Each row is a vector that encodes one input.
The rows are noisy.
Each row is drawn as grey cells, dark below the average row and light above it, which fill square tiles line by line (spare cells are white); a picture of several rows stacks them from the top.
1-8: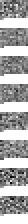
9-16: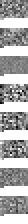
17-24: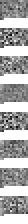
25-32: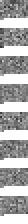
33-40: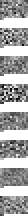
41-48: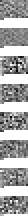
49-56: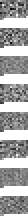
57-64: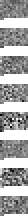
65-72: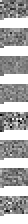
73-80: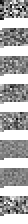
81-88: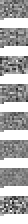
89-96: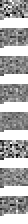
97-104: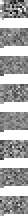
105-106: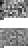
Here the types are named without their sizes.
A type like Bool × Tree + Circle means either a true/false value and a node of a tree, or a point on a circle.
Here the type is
List(Line) + Tree.
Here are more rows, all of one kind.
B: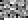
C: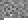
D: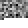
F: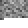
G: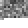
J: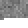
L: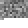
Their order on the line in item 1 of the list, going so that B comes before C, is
L, J, B, D, F, C, G.
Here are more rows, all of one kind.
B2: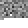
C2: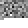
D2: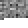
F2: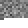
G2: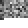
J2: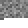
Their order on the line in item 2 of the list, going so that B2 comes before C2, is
B2, J2, C2, F2, G2, D2.
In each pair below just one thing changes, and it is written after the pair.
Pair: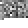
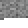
the place on the line in item 2 of the list
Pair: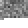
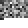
the place on the line in item 1 of the list
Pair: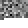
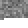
the place on the line in item 2 of the list
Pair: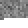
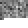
the place on the line in item 2 of the list
